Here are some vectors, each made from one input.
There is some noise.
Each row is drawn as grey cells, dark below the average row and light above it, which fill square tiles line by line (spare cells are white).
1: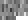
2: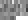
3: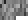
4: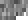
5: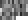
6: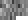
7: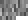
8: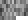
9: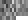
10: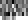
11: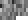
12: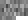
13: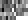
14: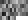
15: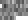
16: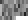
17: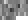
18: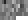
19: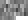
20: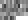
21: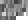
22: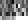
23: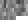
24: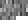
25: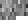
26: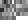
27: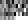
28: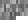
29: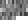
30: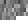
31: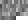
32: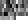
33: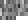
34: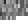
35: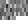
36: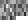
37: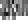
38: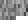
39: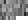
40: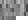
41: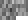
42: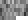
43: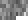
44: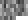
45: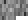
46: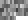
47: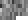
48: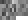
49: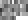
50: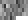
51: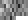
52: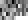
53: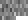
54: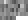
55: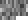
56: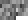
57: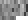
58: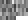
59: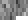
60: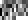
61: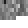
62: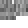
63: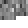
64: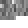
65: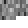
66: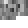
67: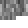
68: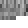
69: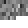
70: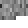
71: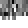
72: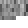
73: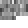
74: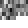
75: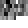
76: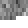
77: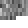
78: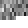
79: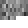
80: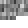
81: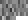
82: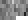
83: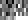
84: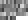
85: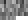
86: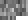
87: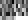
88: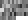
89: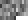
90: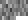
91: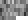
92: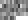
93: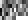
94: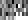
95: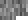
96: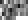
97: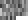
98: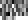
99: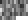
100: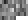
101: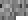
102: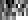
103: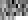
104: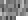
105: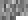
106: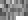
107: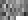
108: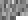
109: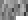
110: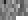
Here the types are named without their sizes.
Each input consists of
either a point on a line, or four true/false values.
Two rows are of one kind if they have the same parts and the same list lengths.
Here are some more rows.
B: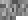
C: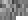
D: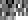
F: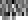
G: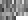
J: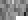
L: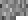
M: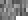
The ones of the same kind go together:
B, C, G, J, L, M
D, F

